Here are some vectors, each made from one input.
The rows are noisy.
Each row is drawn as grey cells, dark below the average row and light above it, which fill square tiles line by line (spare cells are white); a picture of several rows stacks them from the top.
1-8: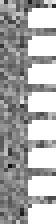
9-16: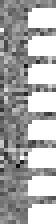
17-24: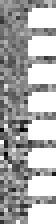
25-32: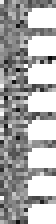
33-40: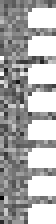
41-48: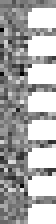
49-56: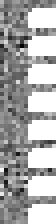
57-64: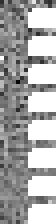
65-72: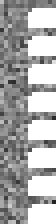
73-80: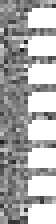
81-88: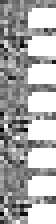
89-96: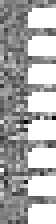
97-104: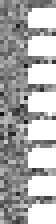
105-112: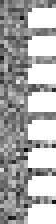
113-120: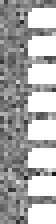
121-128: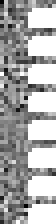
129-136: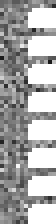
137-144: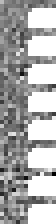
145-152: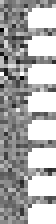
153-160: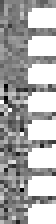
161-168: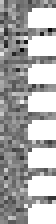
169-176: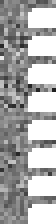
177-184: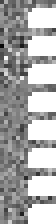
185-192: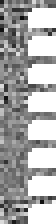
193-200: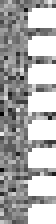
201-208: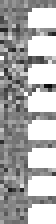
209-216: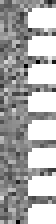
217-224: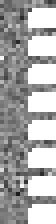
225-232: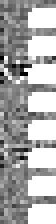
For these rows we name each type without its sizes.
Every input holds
a label, together with a list of points on a line.
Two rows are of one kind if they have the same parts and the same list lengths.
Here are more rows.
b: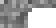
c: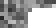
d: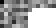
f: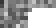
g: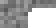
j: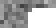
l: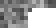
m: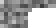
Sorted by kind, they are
b, d, g, j
c, f
l, m

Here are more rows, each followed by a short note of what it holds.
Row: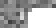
a label, together with the empty list
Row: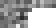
a label, together with a list of one item
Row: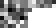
a label, together with the empty list
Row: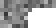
a label, together with a list of two items
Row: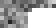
a label, together with the empty list
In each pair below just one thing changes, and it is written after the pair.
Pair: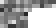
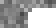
the label
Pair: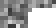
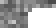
the label
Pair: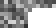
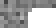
the label
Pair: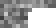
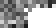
the label
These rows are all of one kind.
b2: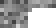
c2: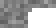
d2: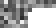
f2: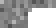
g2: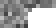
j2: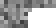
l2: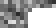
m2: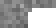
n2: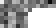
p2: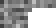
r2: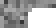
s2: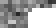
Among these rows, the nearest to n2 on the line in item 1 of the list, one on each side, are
d2 and g2.
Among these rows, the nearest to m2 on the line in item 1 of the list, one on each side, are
p2 and s2.
